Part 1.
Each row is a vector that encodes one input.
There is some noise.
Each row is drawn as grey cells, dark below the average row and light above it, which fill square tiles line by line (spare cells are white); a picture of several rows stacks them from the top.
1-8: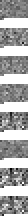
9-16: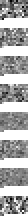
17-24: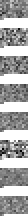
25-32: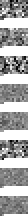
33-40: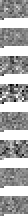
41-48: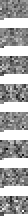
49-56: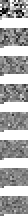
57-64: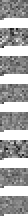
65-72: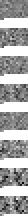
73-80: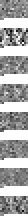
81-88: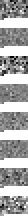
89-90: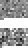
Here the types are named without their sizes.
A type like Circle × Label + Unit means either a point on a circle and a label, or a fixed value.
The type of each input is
Line.
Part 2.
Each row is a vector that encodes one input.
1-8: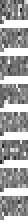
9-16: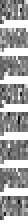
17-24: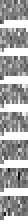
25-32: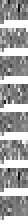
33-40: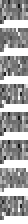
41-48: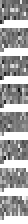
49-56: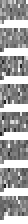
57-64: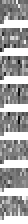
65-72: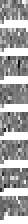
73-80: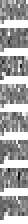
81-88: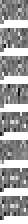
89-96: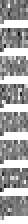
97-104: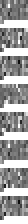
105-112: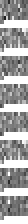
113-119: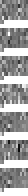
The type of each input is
Label12.
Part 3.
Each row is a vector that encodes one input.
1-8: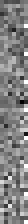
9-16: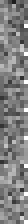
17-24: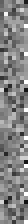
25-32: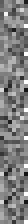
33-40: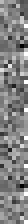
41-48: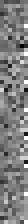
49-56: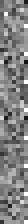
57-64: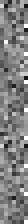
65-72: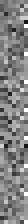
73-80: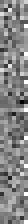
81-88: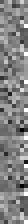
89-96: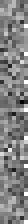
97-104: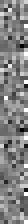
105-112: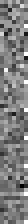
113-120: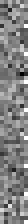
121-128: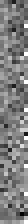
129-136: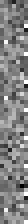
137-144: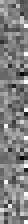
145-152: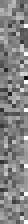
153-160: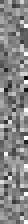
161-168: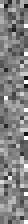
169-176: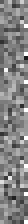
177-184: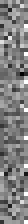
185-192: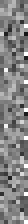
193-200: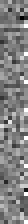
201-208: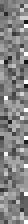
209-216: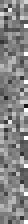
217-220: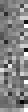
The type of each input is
Label12.
